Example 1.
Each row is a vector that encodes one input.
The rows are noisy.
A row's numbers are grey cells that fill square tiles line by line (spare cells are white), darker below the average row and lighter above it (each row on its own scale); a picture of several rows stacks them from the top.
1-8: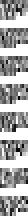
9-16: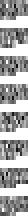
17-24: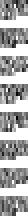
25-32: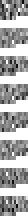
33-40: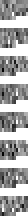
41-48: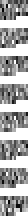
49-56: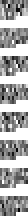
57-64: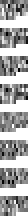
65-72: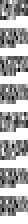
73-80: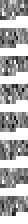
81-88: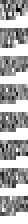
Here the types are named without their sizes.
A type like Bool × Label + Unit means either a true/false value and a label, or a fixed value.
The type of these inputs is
Bool × Bool × Bool + Line.
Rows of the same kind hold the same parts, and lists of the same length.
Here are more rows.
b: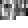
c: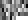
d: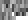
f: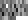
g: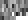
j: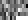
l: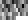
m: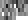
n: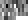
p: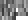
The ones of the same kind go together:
b, d, g
c, f, j, l, m, n, p

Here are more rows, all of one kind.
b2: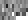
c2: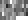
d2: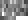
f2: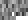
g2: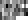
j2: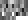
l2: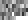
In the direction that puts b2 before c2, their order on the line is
l2, b2, f2, j2, d2, c2, g2.
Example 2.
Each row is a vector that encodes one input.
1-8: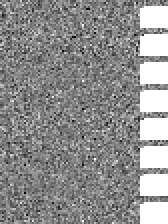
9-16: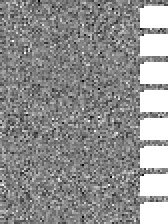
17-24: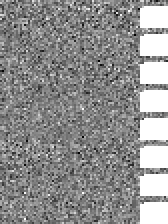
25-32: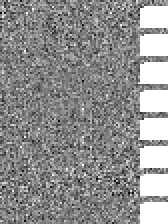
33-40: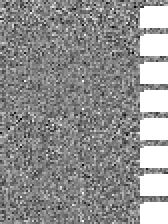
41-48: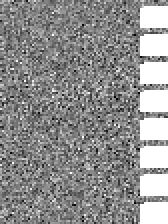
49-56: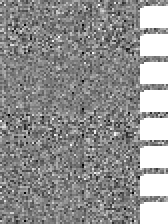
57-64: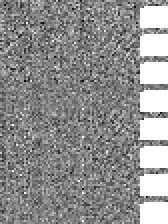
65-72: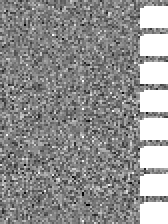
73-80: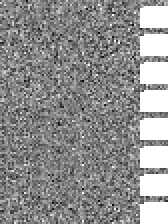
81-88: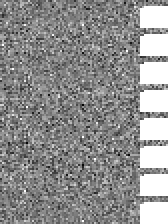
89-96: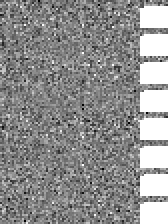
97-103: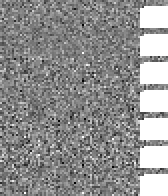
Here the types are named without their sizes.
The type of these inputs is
List(Circle).
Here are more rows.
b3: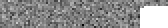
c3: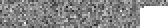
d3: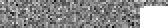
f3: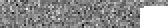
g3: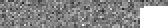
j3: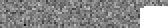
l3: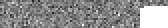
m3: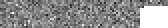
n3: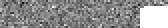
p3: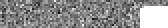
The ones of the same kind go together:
b3, d3, f3, j3, n3
c3
g3, l3, m3, p3

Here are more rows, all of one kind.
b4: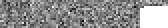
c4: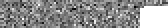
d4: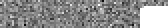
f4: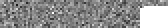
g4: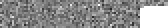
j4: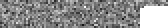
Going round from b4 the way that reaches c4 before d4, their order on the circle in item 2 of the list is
b4, c4, g4, d4, j4, f4.
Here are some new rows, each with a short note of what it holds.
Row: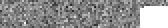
the empty list
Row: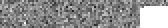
the empty list
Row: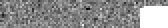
a list of one item
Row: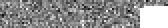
a list of one item
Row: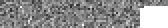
a list of one item
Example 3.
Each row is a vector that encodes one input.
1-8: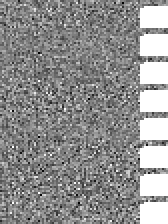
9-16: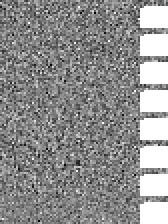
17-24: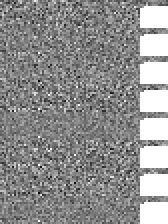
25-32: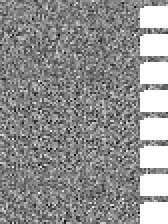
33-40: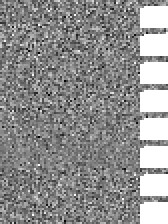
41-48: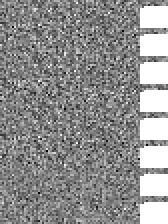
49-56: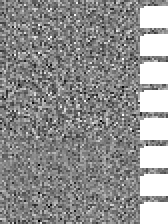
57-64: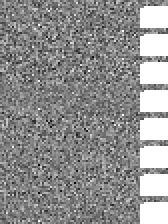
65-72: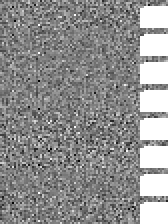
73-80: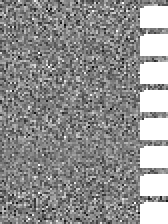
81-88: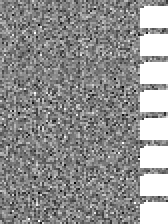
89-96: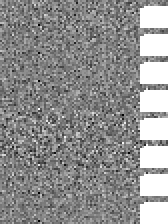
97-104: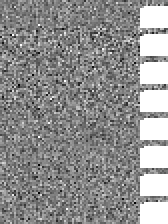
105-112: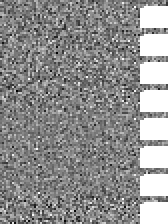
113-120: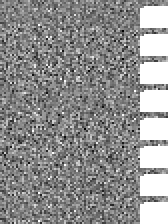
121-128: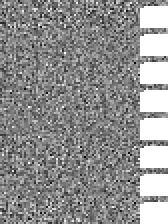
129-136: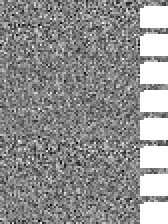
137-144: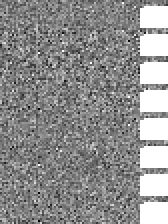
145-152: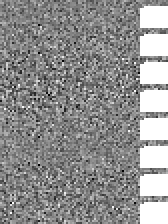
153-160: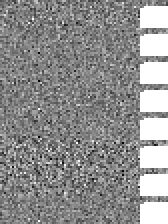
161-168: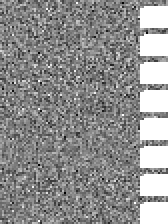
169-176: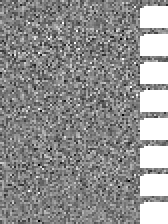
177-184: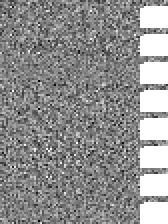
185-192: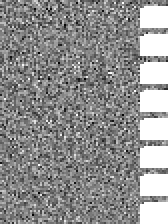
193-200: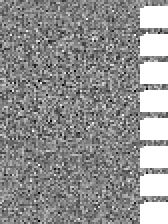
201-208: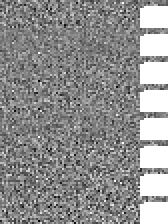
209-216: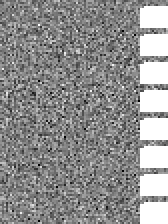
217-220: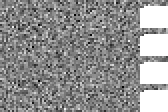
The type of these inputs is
Bool × (Tree9 + Unit).
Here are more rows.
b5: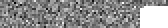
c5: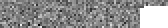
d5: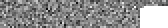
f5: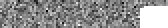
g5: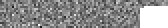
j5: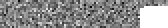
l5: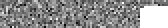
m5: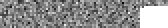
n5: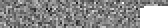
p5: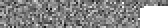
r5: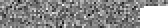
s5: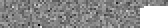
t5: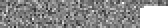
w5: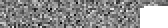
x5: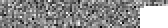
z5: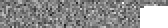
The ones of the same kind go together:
b5, d5, f5, g5, j5, m5, p5, r5, s5, t5, w5, x5
c5, l5, n5, z5

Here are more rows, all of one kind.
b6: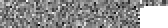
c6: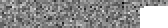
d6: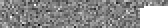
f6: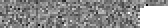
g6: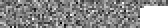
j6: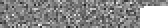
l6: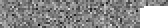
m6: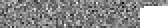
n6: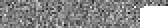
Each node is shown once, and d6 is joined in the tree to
n6.
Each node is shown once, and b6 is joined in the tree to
c6 and m6.
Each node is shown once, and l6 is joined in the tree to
c6 and g6.
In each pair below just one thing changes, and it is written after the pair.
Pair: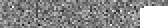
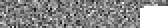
the true/false value
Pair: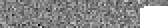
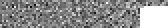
the true/false value
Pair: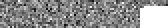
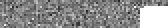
the node of the tree
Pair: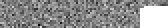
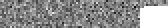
the node of the tree
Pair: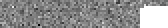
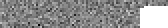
the node of the tree
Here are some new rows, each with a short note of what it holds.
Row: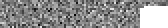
a true/false value
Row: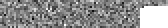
a true/false value
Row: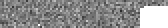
a true/false value
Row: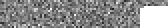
a node of a 9-node tree and a true/false value
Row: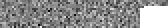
a true/false value
